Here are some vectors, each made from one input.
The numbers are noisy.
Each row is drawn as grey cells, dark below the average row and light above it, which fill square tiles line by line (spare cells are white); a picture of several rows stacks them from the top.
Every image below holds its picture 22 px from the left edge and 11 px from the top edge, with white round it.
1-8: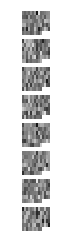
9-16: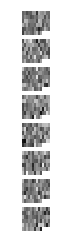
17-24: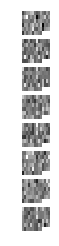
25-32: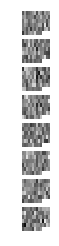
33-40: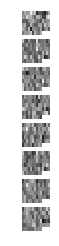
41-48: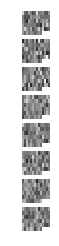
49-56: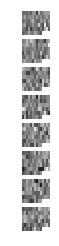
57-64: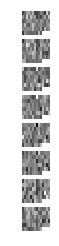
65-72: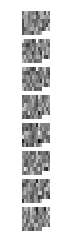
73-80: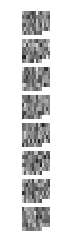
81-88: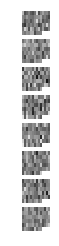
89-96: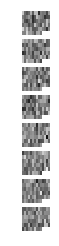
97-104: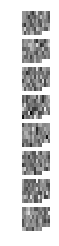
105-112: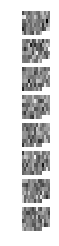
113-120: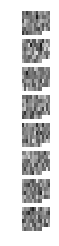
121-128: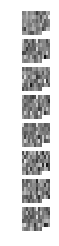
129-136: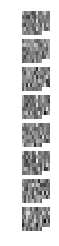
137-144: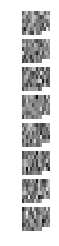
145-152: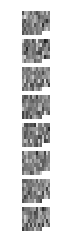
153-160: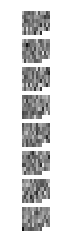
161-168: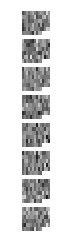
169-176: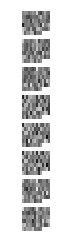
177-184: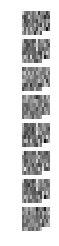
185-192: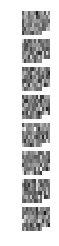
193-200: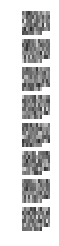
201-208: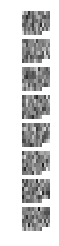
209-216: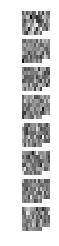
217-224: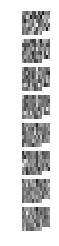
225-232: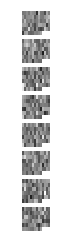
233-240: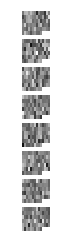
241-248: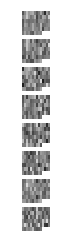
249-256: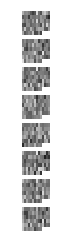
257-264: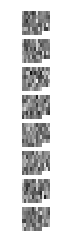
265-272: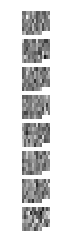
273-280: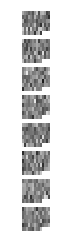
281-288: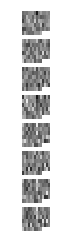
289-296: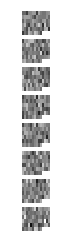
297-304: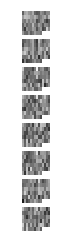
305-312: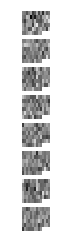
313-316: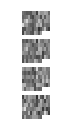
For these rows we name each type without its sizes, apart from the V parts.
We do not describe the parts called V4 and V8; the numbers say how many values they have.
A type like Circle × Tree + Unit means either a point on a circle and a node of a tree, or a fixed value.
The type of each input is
List(Line) + (Tree + V4) × V8.
